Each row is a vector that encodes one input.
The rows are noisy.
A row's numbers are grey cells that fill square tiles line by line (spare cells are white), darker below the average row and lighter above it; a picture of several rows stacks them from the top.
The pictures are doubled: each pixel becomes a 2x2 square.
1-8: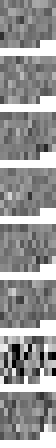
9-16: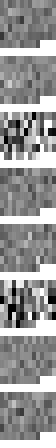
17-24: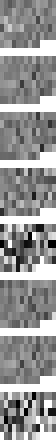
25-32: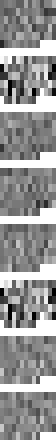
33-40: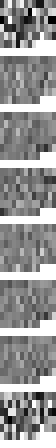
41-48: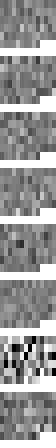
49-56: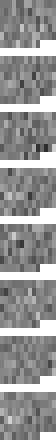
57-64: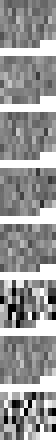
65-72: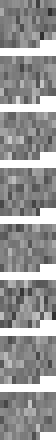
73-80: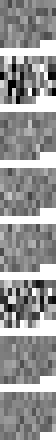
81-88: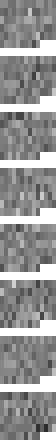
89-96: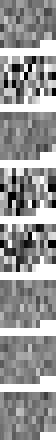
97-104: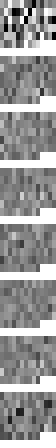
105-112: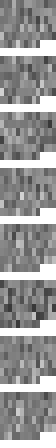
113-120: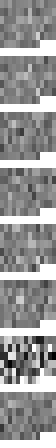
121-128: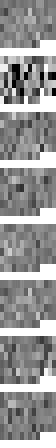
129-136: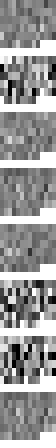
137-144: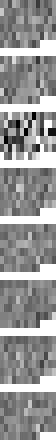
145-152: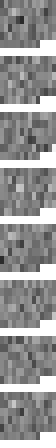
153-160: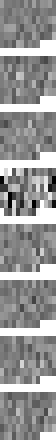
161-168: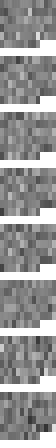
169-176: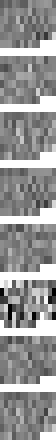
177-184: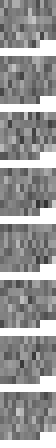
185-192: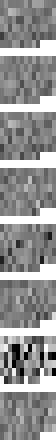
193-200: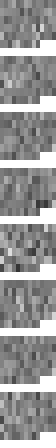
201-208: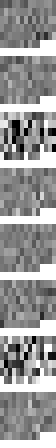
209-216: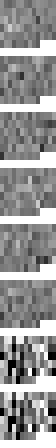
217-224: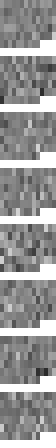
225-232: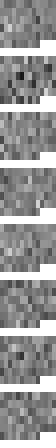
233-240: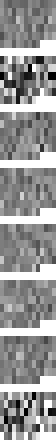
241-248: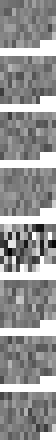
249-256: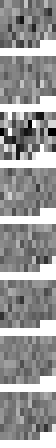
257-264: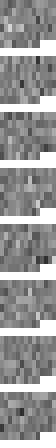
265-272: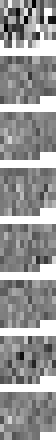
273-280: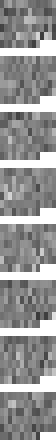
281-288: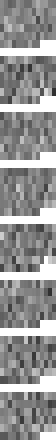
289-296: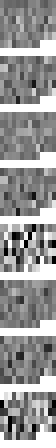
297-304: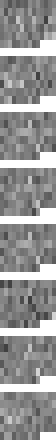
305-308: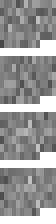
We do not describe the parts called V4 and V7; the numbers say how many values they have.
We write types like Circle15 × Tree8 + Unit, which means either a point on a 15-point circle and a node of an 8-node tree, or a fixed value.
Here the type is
(Bool × Bool × Bool × Bool + V4) × Label8 + V7.
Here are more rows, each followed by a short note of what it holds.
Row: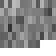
one of 8 labels and a value of V4
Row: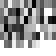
a value of V7
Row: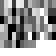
a value of V7
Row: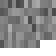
one of 8 labels and four true/false values
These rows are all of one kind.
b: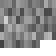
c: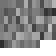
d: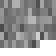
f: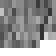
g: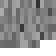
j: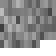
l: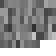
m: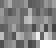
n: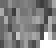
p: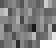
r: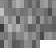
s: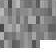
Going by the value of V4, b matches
c, l and n.
